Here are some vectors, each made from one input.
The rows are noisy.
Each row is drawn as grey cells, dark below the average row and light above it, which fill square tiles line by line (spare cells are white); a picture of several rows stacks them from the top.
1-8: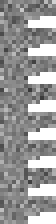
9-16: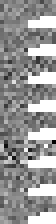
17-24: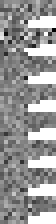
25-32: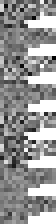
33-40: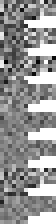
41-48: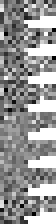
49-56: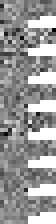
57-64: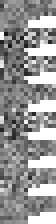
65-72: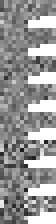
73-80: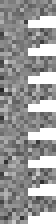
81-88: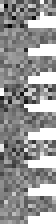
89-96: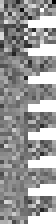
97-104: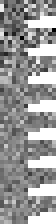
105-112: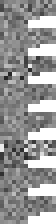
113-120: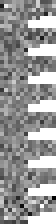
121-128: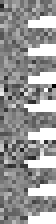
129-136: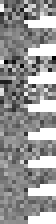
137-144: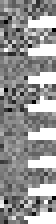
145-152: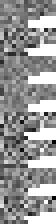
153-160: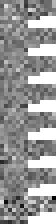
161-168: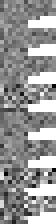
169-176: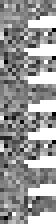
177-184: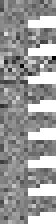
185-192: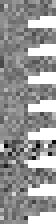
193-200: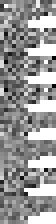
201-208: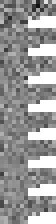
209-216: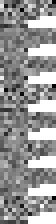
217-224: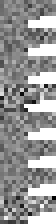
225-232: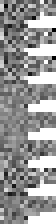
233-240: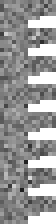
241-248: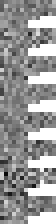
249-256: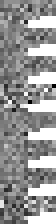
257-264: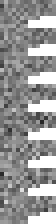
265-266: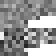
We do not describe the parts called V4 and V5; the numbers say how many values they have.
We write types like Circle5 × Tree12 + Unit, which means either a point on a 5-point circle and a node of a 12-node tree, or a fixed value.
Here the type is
Label6 × Label6 × V5 + V4.
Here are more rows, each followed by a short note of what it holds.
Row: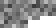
two labels (each one of 6) and a value of V5
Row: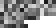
a value of V4
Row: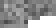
two labels (each one of 6) and a value of V5
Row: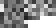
a value of V4
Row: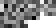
a value of V4
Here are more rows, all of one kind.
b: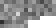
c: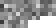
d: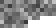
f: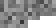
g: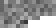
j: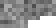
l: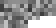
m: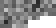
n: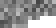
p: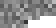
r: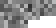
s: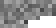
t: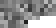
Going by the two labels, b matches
c and n.
